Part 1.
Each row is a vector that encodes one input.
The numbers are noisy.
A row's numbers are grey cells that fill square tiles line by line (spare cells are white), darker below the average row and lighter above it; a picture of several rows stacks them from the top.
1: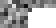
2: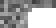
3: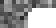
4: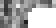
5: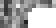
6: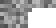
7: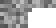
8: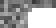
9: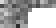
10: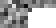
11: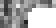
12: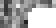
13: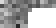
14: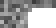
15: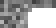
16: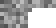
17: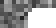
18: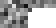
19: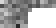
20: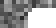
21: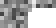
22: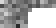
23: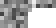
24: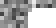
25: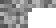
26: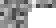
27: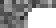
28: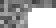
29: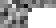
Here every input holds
a node of a 7-node tree.
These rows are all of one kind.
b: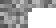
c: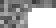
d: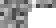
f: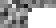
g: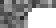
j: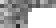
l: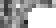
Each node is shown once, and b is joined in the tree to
c and l.
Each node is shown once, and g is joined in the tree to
c and f.
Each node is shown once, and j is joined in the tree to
c and d.
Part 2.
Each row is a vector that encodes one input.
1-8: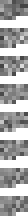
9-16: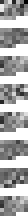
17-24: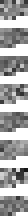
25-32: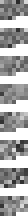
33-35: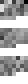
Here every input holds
a node of a 7-node tree.
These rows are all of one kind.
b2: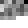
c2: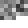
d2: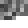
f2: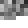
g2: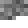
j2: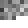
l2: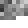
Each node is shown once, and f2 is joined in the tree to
b2, g2 and l2.
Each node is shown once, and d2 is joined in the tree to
g2.
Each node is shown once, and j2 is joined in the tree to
l2.
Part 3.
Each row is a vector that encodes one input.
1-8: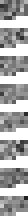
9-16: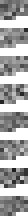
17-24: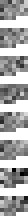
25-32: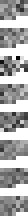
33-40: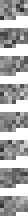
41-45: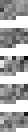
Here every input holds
a node of a 7-node tree.
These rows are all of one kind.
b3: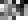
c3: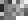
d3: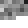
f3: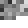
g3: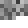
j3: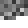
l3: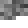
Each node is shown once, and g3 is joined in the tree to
c3, d3 and l3.
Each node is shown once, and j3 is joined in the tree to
l3.
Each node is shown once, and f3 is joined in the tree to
c3.
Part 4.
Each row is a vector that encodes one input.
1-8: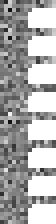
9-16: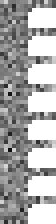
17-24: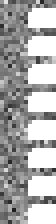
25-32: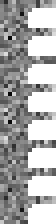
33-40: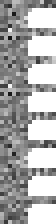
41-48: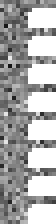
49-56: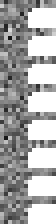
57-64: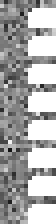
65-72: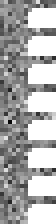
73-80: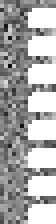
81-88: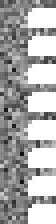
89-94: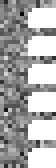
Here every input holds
a point on a 17-point line.
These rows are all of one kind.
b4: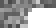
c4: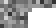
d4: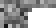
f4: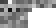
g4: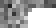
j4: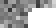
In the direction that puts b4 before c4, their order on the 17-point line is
g4, b4, c4, d4, j4, f4.
